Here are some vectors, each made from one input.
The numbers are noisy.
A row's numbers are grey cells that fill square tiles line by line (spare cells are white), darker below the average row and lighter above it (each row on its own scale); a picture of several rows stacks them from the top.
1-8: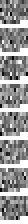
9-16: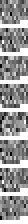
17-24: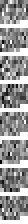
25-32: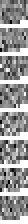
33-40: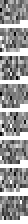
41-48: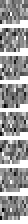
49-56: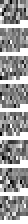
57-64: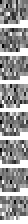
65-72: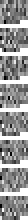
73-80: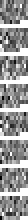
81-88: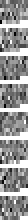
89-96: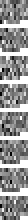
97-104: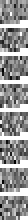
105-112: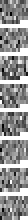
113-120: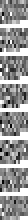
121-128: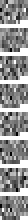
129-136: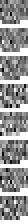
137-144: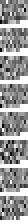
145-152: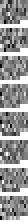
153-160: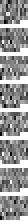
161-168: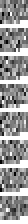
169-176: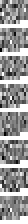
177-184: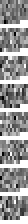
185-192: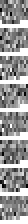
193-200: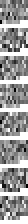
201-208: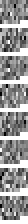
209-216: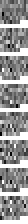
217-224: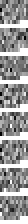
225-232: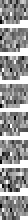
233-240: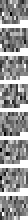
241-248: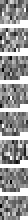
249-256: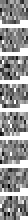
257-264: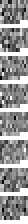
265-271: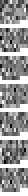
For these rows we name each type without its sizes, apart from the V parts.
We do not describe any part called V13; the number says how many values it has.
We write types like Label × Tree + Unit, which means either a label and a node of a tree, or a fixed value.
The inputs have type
List(Bool × V13).
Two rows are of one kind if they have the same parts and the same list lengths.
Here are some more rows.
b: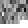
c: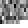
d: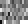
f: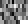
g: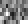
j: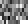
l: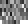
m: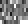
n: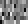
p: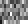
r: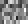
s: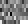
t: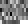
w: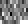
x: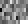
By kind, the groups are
b
c, d, f, g, j, n, p
l, m, r, s, t, w, x

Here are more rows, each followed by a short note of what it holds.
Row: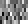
a list of two items
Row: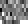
a list of one item
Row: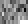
the empty list
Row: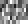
a list of one item
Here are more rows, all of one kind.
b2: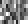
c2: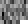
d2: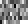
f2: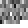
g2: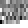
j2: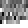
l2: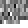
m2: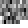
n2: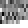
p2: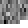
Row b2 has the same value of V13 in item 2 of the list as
f2, j2 and p2.
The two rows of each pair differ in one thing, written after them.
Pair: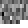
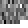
the value of V13 in item 1 of the list
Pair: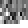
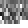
the true/false value in item 2 of the list
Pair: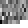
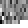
the value of V13 in item 1 of the list
